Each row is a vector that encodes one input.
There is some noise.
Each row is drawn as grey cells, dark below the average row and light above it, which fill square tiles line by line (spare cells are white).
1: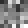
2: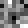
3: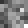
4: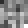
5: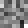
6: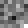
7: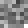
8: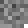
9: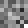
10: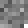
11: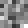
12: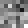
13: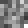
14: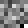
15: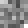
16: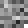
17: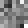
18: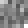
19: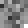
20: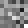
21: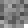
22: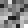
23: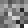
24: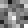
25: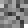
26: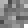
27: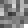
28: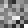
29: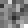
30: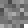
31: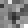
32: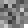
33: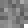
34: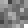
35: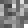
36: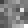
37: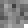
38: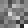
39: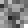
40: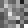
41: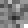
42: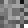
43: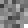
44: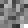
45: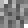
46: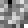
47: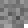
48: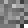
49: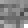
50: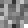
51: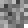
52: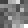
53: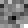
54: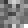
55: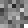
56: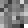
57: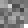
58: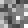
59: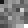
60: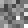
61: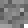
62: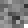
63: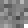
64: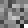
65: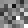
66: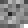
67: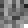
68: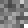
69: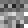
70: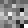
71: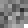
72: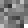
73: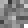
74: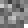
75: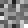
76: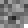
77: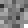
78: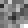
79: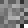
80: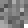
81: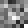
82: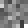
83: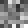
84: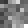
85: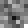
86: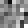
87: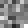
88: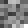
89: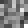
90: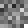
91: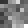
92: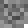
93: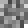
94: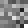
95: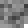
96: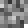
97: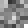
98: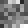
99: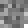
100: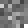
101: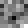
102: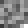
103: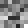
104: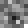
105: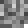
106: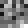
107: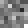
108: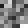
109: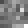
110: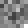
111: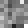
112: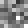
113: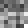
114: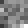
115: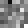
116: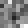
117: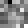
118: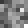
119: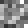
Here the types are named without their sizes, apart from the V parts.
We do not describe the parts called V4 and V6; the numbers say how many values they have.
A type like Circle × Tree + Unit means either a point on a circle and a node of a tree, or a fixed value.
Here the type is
(Bool × Bool × Bool + V4) × (Line + V6).
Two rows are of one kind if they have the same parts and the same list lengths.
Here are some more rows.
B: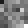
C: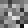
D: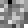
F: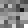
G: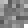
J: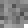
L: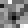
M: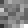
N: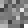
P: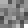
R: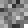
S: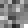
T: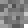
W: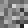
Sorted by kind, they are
B, C, G, M, P, W
D, F
J, L, N
R, S, T

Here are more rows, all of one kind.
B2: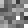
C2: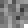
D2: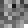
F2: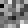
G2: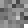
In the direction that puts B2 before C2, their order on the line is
B2, G2, D2, C2, F2.
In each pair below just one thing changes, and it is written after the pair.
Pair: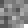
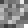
the value of V4
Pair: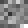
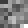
the value of V4
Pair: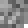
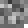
the value of V4
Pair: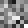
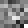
the value of V4
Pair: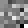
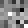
the value of V4
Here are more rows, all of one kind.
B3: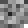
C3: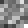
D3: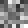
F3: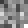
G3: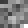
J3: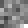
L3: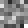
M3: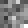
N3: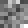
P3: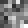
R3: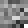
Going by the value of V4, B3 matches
C3 and L3.
